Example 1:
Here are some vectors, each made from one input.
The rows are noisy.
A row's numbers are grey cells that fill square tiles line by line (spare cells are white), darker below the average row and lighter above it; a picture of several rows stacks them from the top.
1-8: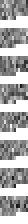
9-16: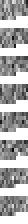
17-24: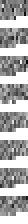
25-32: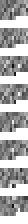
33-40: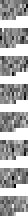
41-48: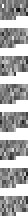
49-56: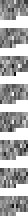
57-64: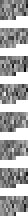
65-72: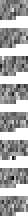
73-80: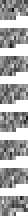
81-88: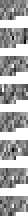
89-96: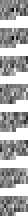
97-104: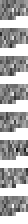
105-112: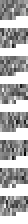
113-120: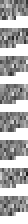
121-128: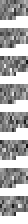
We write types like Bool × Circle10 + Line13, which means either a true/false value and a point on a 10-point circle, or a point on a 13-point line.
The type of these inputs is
Label10 × Label10 + Line8.
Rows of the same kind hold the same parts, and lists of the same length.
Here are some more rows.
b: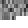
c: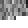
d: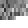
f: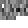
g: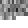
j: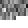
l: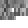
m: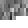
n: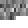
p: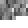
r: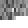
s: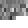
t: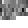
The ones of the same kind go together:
b, c, f, g, j, t
d, l, m, n, p, r, s

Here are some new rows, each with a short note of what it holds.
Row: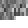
a point on an 8-point line
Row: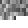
two labels (each one of 10)
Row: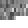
a point on an 8-point line
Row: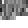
two labels (each one of 10)
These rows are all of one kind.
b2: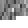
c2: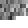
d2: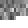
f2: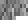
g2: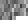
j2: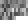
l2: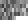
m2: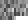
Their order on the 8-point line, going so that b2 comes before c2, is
b2, g2, f2, l2, j2, m2, d2, c2.
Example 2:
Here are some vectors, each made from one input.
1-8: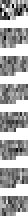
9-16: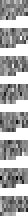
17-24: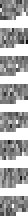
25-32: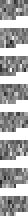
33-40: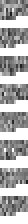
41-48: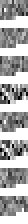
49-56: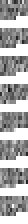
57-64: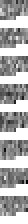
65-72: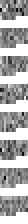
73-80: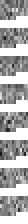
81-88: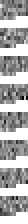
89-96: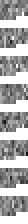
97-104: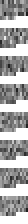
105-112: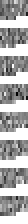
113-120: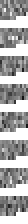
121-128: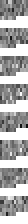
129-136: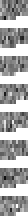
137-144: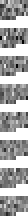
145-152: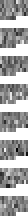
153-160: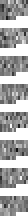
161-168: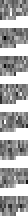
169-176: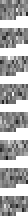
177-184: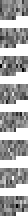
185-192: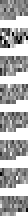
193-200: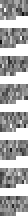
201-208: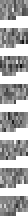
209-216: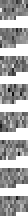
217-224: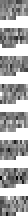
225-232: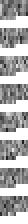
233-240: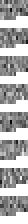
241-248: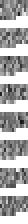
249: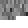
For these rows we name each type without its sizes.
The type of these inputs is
Bool × Circle × Label + Unit.
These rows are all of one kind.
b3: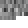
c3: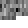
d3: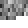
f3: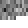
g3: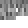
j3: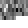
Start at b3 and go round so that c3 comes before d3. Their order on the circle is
b3, f3, j3, c3, d3, g3.
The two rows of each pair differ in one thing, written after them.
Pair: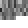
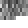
the place on the circle
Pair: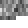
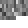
the place on the circle
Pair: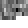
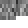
the true/false value
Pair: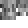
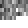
the place on the circle
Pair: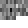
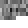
the place on the circle
